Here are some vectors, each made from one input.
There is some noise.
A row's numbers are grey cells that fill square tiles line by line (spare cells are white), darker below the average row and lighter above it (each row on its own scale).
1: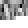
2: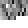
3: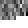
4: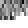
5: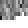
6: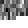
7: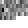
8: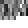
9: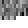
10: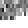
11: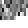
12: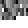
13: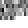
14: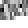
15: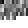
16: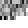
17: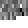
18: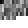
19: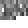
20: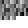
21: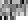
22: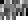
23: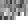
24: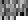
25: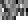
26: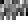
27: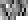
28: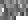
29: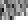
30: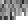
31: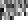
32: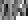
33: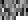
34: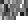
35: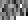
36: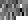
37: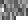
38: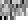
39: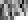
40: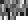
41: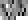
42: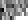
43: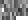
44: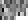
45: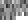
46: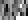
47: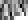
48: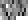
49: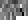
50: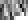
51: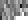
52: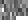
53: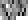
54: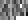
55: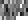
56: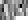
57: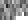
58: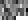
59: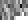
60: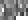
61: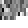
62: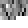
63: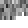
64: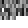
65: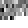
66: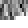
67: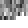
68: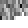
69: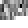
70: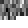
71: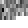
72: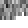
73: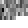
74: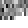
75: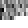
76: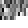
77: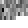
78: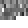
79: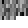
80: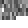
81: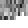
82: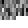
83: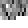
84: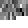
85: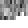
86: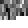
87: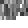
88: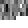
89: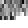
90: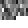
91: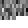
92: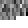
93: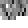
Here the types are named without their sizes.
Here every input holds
either a point on a circle and a true/false value, or a fixed value.
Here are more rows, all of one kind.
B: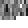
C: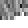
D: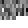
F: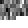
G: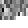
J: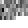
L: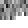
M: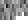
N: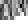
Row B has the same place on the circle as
L and M.
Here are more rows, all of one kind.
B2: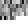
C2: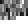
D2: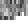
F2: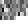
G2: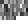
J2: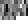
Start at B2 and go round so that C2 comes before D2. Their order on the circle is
B2, C2, G2, J2, F2, D2.
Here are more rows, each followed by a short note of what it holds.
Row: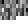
a point on a circle and a true/false value
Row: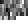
a point on a circle and a true/false value
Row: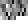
a fixed value
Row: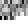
a point on a circle and a true/false value
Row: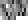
a fixed value
